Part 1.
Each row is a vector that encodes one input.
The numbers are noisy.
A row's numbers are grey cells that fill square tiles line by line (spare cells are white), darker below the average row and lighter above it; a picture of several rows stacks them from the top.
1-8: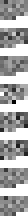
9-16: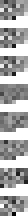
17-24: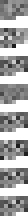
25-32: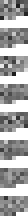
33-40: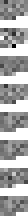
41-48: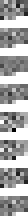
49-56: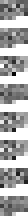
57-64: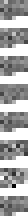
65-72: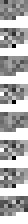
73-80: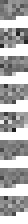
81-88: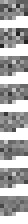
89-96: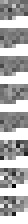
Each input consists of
a point on a 9-point line.
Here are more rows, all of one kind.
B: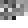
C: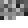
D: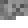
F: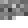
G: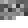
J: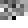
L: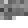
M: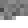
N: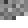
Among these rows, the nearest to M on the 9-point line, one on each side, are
D and L.
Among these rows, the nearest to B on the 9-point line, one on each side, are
J and N.
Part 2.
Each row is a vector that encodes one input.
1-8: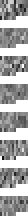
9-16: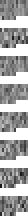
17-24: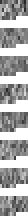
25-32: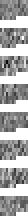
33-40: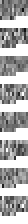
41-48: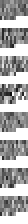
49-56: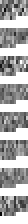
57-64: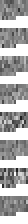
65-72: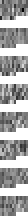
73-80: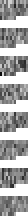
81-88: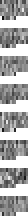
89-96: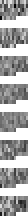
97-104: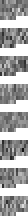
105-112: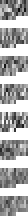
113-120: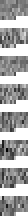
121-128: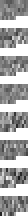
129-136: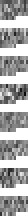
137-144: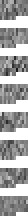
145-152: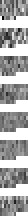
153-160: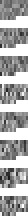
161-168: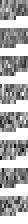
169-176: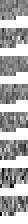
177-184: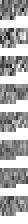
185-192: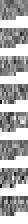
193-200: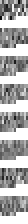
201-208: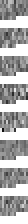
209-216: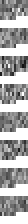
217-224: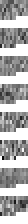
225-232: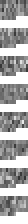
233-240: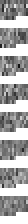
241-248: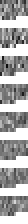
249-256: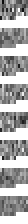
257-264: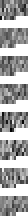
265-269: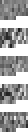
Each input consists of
one of 5 labels.
